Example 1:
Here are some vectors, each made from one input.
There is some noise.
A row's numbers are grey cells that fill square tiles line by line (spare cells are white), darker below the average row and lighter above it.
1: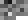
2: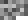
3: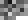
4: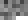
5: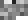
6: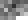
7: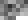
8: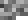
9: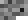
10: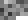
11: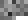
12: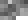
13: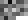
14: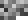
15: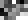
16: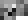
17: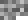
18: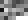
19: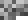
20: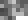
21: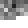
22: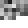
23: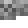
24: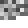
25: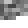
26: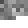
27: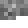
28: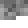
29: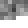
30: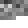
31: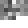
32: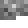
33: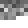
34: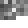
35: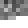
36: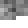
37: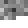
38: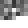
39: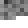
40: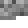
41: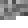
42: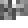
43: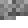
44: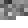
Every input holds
a point on a 4-point line and three true/false values.
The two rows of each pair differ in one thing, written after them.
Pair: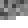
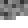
the place on the 4-point line
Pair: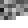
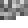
the place on the 4-point line
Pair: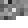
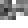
one of the three true/false values
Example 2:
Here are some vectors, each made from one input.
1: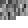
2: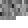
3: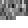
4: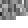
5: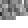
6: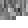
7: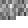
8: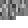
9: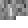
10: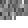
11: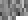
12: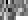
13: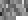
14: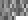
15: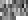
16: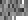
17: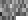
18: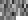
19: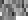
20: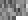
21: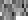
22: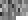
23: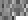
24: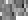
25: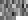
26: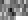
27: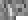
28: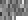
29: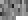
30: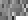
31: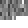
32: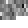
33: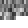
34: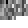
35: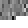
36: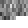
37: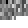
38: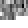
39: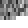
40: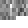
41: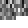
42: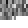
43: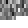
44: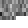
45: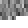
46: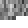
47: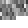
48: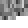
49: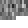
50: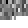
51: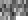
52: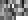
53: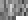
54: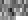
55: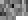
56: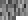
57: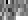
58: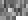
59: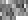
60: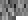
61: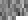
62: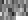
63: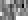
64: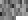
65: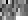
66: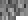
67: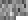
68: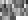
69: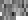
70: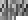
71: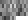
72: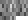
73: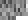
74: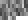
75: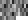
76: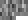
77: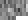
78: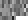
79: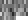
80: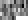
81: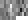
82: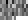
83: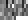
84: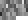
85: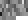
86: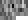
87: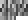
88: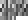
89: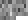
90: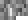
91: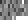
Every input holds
either a point on an 11-point circle, or a node of a 12-node tree.
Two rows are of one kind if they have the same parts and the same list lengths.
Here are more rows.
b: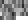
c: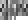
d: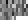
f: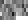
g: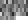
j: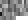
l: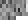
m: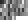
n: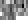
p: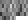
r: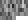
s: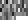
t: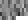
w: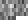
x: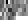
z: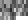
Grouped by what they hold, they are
b, c, d, f, g, n, s, x, z
j, l, m, p, r, t, w

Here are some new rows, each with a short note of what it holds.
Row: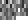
a node of a 12-node tree
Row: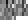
a node of a 12-node tree
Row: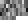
a point on an 11-point circle
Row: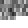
a node of a 12-node tree
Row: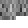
a point on an 11-point circle
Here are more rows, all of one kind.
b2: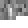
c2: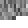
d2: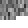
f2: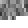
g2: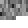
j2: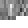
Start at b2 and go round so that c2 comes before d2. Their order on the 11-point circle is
b2, c2, d2, g2, f2, j2.
